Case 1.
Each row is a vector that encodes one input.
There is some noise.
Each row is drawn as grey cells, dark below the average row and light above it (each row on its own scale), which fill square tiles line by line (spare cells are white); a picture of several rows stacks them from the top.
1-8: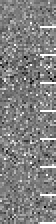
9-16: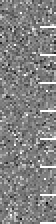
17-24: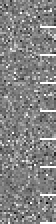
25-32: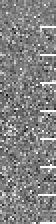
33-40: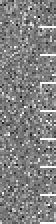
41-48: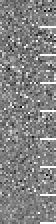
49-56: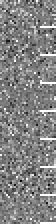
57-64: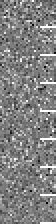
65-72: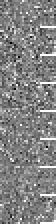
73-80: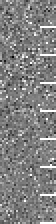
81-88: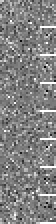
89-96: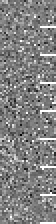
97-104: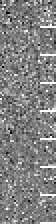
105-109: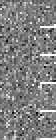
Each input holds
a point on a 5-point line, a node of a 9-node tree and five true/false values.
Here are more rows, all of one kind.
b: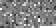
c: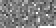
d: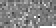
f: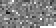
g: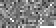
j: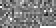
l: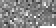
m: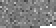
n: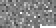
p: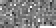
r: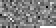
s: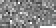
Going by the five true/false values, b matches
n and s.
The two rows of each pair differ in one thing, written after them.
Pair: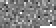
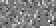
one of the five true/false values
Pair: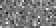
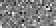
the place on the 5-point line
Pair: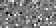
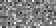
the place on the 5-point line
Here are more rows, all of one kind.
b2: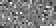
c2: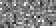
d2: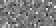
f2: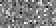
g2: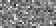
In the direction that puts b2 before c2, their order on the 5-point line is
d2, b2, g2, f2, c2.
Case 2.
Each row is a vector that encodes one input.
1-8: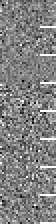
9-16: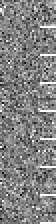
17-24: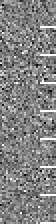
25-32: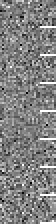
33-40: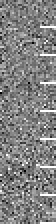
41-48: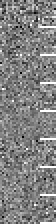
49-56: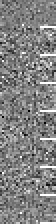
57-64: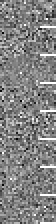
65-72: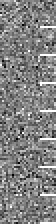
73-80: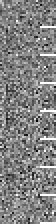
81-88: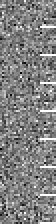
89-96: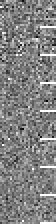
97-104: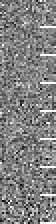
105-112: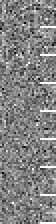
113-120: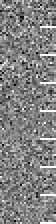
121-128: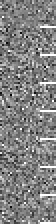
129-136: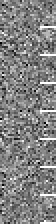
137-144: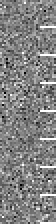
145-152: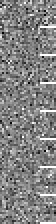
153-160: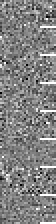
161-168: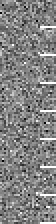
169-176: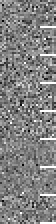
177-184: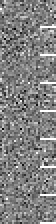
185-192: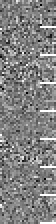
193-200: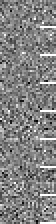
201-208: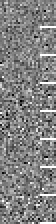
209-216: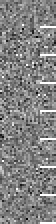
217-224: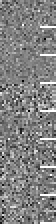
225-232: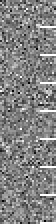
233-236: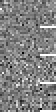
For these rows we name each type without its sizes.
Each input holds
either a point on a circle and five true/false values, or a node of a tree.
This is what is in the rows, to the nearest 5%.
About 90% of them hold a point on a circle and five true/false values. The rest hold a node of a tree.
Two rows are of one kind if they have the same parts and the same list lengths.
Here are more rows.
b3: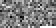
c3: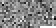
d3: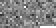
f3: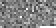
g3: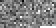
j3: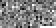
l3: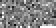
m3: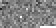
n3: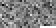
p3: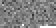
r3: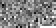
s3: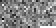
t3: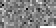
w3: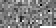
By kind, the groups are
b3, w3
c3, d3, f3, g3, j3, l3, m3, n3, p3, r3, s3, t3

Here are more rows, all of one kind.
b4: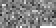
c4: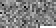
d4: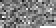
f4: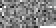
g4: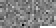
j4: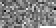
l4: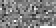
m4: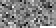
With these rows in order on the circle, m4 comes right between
f4 and j4.
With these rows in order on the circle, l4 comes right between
d4 and f4.
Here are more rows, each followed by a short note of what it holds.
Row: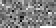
a node of a tree
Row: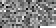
a point on a circle and five true/false values
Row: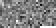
a node of a tree
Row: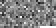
a point on a circle and five true/false values
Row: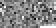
a point on a circle and five true/false values
